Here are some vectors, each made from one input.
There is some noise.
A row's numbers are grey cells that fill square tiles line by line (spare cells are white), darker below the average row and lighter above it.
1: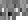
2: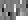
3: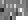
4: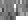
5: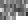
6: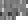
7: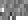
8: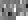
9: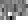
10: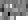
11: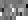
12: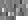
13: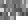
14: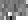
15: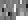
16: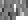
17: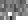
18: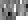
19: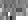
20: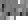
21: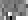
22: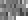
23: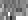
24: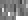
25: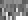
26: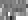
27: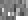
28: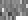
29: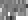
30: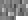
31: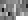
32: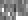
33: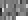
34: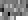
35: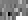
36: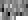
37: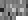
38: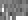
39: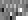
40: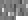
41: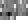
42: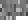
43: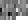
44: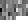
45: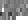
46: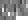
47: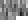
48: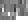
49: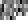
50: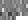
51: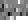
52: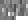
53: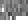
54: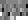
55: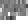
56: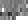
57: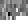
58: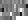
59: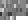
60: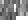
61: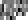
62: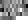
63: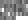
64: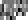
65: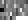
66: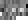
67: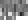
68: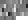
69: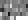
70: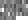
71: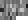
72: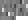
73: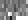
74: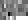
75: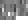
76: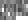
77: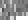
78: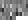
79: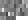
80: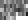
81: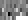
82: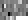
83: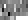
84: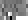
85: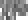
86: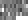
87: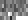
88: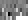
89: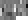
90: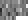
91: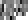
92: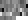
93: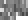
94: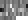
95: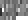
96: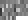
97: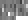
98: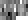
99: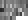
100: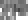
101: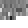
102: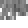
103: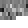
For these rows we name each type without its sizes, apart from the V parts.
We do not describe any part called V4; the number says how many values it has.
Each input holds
a list of items, each a true/false value and a value of V4.
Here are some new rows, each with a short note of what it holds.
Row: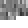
a list of one item
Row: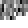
the empty list
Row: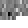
a list of two items
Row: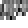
the empty list
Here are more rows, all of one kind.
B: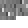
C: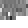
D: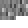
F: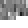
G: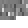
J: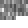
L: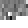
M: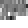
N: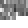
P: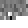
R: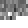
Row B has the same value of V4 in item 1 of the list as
D, G and J.
